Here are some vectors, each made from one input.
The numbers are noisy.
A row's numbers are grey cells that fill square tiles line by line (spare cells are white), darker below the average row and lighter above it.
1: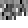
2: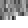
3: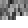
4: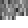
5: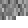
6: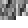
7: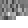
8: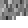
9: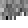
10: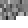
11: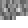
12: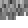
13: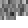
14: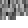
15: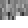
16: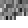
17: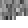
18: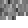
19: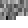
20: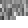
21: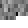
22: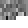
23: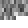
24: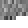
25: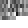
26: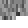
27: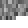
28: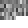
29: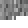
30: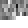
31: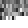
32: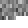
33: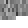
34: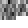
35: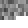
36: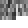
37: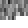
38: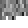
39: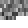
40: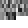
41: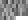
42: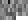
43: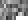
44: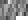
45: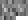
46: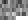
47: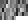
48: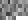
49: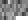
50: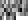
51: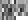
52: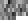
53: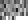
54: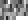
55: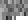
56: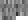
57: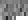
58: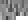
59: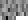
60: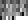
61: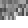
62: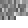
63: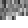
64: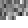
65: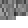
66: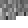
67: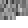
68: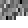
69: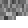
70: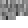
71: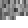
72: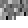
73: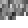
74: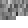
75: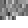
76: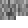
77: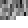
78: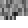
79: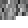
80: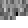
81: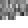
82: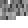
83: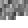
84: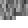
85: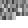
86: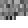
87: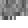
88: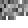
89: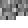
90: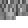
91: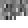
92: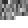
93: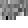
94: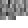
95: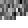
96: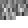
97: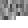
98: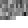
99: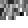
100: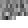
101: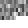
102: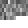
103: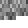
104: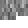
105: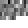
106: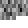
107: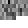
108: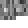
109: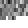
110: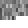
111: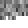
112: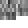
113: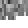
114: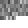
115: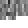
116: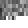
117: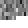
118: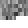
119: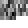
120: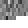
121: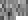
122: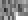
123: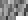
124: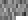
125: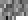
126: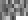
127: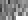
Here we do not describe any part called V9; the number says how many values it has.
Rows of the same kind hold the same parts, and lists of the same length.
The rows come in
2 kinds.
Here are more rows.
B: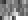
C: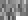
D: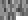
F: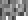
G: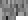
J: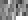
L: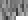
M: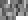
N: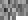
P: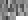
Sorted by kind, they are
B, C, D, F, N
G, J, L, M, P

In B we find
a point on a 6-point line and a value of V9.
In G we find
a point on a 5-point line and a point on a 6-point line.
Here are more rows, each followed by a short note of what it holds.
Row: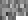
a point on a 6-point line and a value of V9
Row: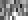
a point on a 6-point line and a value of V9
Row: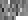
a point on a 5-point line and a point on a 6-point line
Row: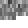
a point on a 6-point line and a value of V9
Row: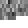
a point on a 6-point line and a value of V9
